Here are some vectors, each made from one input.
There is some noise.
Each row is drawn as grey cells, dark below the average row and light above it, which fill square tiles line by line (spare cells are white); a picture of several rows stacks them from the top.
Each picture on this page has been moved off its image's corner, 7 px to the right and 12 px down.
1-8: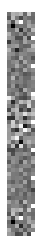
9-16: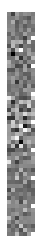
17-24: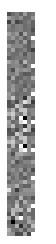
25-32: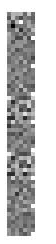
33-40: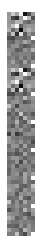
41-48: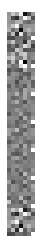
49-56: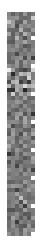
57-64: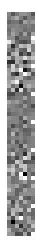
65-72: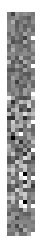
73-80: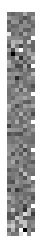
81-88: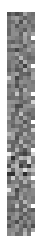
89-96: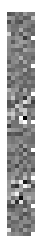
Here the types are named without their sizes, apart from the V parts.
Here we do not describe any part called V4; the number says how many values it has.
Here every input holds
either three labels, or a value of V4.
